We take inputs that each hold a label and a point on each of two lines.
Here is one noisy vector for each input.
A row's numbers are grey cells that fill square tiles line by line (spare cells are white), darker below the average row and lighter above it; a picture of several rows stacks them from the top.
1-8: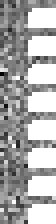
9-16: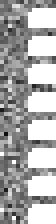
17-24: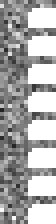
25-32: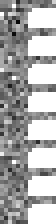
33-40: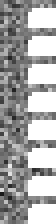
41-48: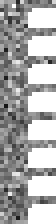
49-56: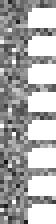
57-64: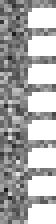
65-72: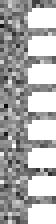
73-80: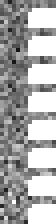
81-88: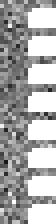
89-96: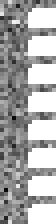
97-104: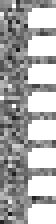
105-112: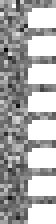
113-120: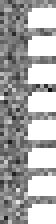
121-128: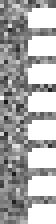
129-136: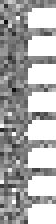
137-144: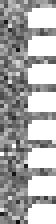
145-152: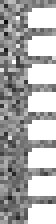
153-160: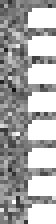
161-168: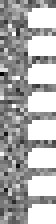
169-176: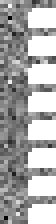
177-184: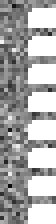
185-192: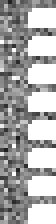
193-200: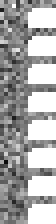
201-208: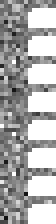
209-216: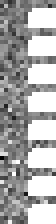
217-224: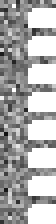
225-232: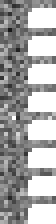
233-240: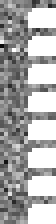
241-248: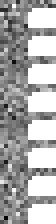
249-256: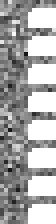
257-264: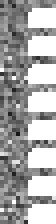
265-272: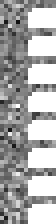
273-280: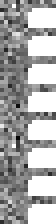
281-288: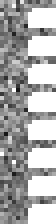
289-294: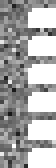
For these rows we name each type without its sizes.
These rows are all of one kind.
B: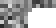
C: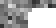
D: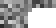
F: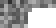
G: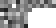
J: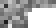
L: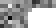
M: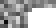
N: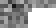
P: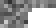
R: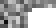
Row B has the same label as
C, D and L.
